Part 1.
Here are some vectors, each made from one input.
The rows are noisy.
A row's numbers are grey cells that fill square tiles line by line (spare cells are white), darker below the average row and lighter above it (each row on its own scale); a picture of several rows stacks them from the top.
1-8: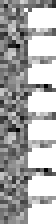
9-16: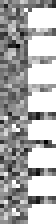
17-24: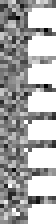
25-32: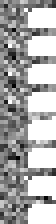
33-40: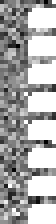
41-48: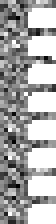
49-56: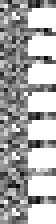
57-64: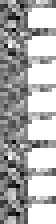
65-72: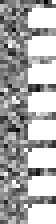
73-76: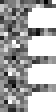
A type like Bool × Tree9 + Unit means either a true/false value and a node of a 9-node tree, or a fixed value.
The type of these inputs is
Circle6.
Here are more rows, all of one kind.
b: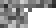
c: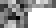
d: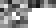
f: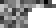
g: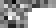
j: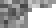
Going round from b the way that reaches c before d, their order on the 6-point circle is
b, c, j, f, g, d.
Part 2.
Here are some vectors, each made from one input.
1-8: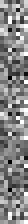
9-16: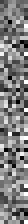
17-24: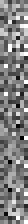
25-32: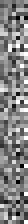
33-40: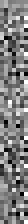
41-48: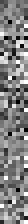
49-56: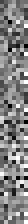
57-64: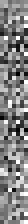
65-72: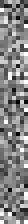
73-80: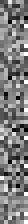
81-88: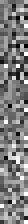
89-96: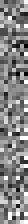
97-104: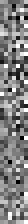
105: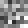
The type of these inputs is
Label7.
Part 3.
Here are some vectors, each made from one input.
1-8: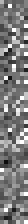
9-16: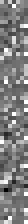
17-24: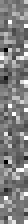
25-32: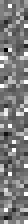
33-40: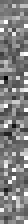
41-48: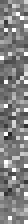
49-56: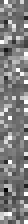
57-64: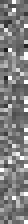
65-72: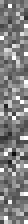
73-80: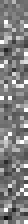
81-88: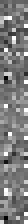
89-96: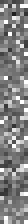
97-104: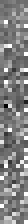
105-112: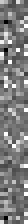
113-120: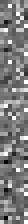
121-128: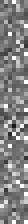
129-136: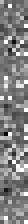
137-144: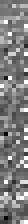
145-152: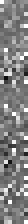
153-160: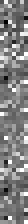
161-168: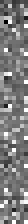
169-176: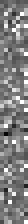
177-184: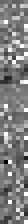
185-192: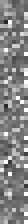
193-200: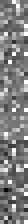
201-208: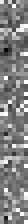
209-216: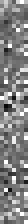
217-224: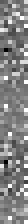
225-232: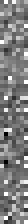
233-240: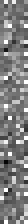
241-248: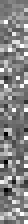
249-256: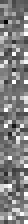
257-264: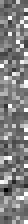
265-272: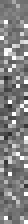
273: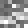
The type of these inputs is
Label10.
